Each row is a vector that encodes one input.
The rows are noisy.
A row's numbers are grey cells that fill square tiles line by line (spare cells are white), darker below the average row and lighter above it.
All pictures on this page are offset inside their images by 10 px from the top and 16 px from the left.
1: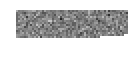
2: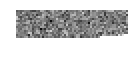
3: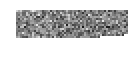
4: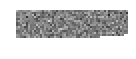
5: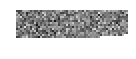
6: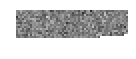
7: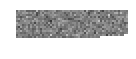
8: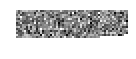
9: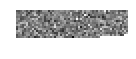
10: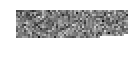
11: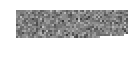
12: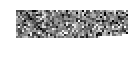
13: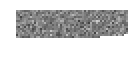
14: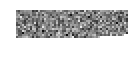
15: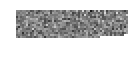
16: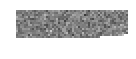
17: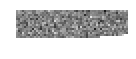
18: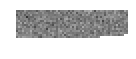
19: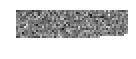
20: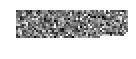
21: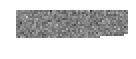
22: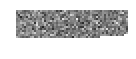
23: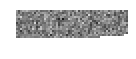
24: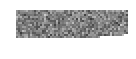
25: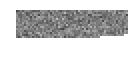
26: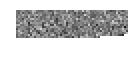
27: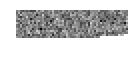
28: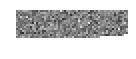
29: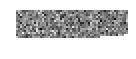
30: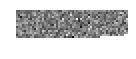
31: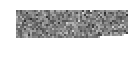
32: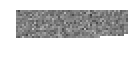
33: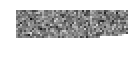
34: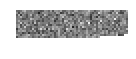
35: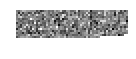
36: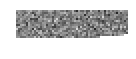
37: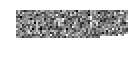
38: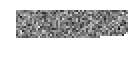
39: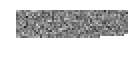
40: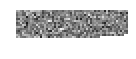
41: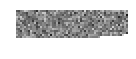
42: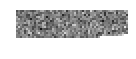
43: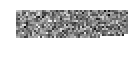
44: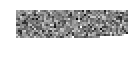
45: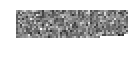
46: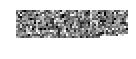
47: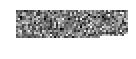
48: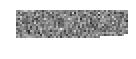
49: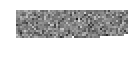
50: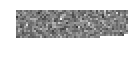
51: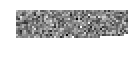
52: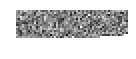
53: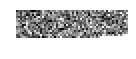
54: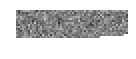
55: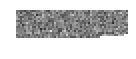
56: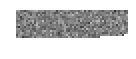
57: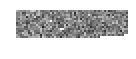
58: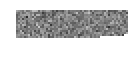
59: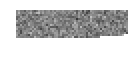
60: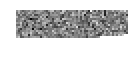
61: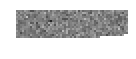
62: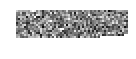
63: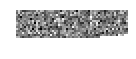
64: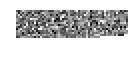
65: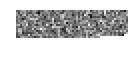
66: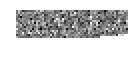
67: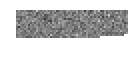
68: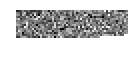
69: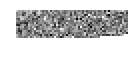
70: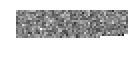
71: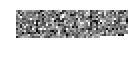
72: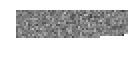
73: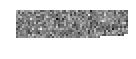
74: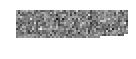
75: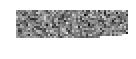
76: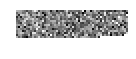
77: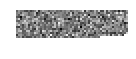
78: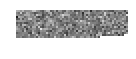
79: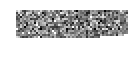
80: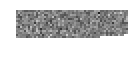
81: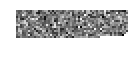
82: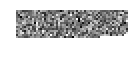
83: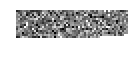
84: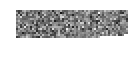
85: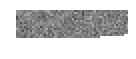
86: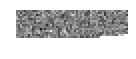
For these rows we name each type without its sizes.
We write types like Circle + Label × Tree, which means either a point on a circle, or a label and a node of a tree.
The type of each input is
(Bool × Bool × Bool × Bool + Circle) × Circle.
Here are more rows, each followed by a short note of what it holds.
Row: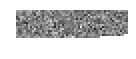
a point on each of two circles
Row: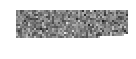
a point on a circle and four true/false values
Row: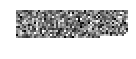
a point on a circle and four true/false values
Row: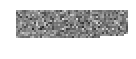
a point on each of two circles
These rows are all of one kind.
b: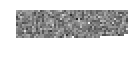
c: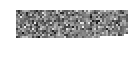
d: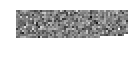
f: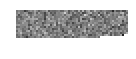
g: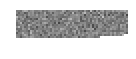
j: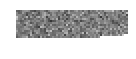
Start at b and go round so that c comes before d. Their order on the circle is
b, f, c, g, j, d.
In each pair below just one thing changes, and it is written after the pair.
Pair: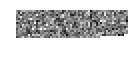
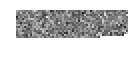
the place on the circle
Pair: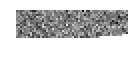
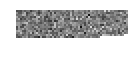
the place on the circle
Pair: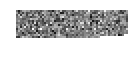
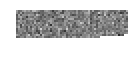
one of the four true/false values
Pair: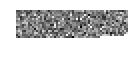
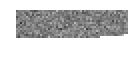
the place on the circle
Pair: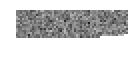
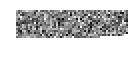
one of the four true/false values
